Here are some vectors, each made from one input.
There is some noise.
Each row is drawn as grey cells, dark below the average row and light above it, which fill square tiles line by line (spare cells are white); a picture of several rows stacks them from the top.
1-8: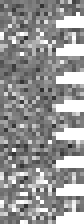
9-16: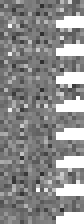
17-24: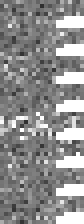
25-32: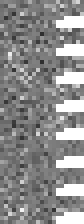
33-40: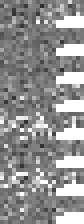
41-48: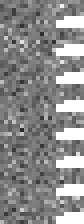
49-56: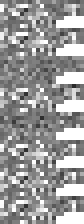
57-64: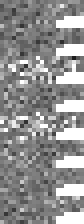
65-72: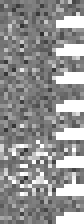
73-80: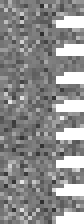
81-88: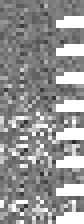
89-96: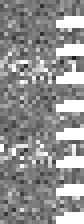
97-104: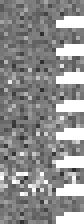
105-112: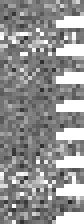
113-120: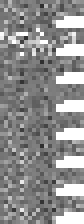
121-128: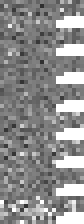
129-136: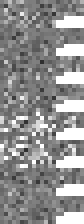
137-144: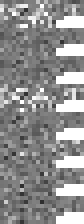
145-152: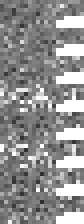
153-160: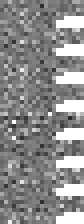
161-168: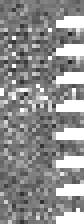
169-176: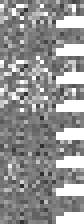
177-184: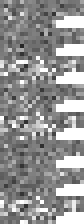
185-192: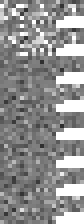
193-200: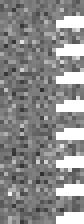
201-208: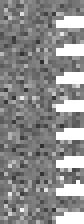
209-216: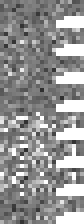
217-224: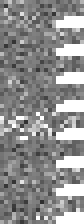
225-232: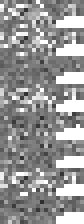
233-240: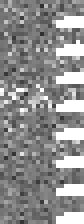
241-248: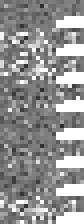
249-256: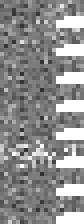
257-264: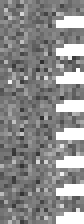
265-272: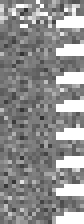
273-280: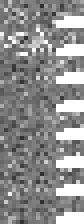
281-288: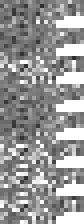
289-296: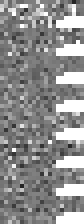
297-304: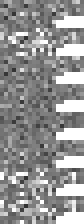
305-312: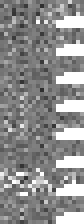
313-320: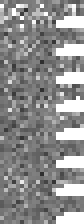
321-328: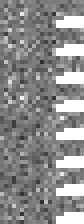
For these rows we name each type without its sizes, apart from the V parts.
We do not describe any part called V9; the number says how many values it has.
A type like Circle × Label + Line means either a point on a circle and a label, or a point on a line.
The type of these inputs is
List(Line) + V9 × V9.
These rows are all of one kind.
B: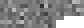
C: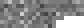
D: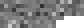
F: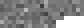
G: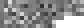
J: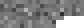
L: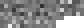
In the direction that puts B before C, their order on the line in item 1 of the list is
L, D, J, F, B, C, G.
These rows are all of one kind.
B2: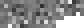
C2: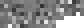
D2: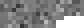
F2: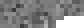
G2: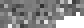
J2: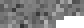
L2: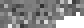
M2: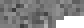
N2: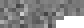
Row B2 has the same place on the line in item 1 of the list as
C2, G2 and L2.
